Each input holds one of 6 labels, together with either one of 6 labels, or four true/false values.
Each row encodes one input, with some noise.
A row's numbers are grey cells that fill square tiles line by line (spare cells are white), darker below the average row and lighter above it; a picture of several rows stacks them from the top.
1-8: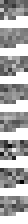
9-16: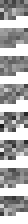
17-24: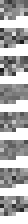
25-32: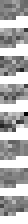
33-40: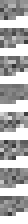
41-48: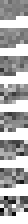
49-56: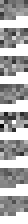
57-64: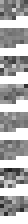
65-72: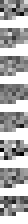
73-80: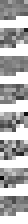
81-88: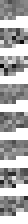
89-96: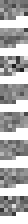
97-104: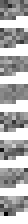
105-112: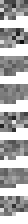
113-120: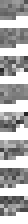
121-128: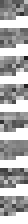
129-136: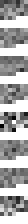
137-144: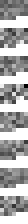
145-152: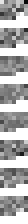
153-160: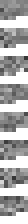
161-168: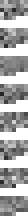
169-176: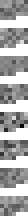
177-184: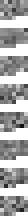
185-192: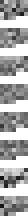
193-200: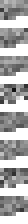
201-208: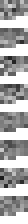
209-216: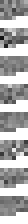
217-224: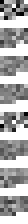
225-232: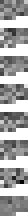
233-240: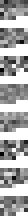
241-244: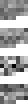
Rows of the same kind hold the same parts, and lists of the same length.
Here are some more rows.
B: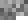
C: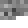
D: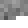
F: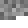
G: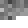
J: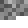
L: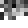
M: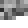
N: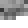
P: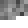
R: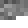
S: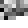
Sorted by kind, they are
B, C, D, F, J, L, M, N, S
G, P, R

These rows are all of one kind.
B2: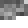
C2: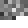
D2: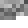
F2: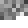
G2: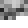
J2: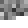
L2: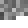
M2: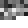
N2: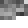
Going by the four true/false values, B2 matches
F2, L2 and N2.
